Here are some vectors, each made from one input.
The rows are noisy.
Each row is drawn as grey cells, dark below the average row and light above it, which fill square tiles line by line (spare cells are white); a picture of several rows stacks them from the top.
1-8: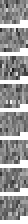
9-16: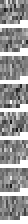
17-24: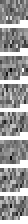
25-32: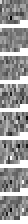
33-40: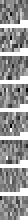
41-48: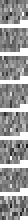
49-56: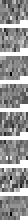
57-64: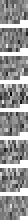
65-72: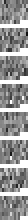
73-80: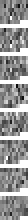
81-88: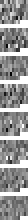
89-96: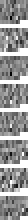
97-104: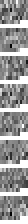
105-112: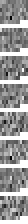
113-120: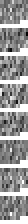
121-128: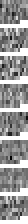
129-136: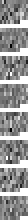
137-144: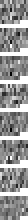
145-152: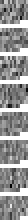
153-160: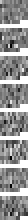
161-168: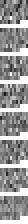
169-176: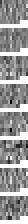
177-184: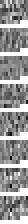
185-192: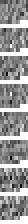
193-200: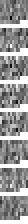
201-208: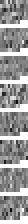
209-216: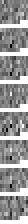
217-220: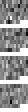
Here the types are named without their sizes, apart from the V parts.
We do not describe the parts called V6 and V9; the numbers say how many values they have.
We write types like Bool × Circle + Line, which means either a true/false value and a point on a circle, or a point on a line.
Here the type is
Line + (Tree + V9) × V6.
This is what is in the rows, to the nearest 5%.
About 20% of them hold a point on a line. The rest hold a value of V6, together with either a node of a tree, or a value of V9.
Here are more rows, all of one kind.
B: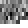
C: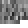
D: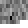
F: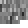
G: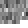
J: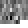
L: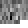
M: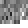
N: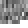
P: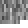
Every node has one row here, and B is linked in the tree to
C.
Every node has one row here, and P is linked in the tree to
D and F.
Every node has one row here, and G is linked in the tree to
D, L and M.
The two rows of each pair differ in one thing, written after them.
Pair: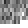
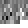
the node of the tree
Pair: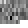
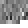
the value of V6
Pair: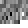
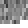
the value of V6
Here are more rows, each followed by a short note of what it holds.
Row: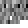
a value of V6 and a value of V9
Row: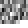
a point on a line
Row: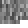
a node of a tree and a value of V6
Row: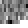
a value of V6 and a value of V9
